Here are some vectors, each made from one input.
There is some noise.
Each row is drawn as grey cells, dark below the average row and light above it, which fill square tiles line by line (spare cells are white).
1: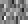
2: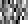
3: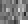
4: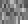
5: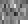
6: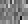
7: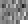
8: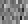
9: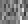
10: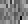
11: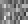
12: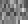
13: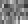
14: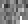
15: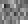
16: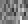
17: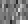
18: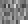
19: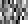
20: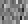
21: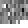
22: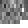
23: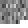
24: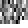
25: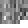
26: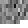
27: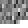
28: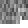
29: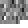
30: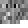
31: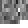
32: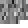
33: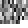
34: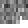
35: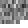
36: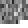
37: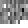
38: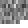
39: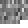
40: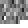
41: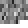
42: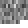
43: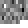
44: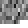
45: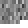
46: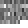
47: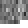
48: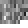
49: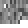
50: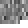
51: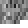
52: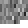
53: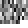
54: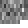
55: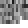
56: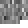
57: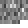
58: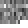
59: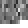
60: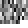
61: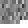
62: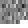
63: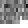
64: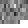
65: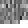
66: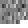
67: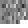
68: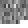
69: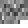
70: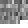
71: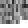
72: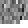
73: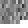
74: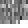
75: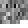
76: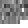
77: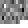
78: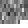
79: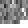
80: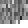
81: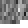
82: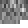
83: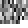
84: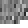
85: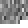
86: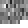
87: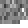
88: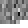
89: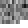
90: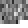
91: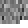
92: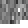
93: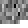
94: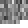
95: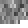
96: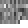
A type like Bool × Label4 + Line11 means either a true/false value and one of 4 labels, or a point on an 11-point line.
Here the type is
List2(Circle10).
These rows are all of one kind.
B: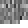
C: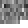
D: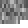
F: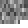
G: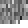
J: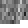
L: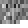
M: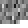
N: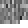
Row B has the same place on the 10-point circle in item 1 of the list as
G and N.
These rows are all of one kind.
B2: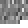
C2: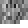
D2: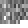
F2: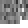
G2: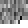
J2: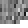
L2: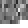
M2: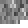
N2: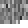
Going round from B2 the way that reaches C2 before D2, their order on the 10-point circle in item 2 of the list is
B2, F2, C2, L2, N2, M2, D2, G2, J2.
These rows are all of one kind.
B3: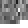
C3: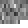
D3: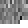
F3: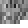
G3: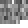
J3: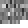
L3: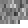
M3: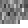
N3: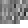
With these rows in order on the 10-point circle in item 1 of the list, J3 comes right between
D3 and F3.
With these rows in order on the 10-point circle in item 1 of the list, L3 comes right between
C3 and G3.
